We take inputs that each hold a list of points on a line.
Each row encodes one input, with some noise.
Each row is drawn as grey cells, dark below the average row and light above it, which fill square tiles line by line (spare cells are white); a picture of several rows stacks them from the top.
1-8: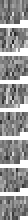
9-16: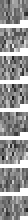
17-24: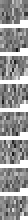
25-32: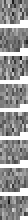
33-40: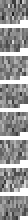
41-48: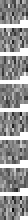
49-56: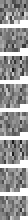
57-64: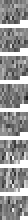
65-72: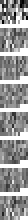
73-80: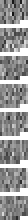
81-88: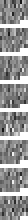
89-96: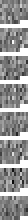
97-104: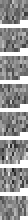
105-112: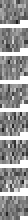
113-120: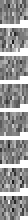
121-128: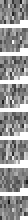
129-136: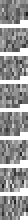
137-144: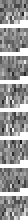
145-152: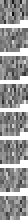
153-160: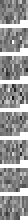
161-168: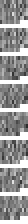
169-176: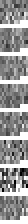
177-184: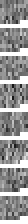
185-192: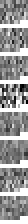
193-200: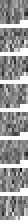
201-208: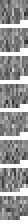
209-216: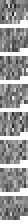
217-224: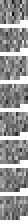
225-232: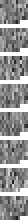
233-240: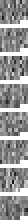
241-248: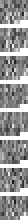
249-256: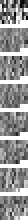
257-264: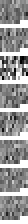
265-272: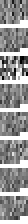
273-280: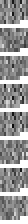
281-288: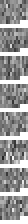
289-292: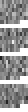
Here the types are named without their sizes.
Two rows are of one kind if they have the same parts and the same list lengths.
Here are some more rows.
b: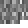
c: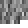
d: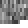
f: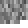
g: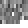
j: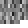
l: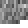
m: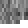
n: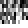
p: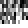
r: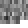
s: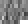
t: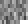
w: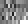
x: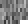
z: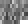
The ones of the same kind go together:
b, c, d, f, g, l, m, r, s, t, x, z
j, w
n, p

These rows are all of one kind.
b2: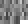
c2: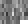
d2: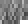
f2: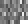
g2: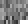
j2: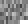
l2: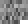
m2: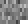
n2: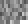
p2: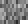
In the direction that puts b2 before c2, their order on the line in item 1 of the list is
j2, n2, f2, b2, c2, d2, l2, g2, p2, m2.
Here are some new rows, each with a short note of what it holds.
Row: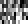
the empty list
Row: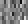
a list of one item
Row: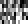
the empty list
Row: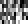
the empty list
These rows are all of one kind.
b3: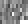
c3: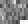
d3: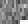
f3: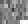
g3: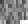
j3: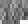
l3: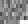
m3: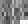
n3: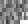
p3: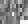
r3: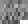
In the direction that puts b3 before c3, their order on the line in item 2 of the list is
m3, p3, j3, n3, r3, l3, d3, b3, c3, f3, g3.
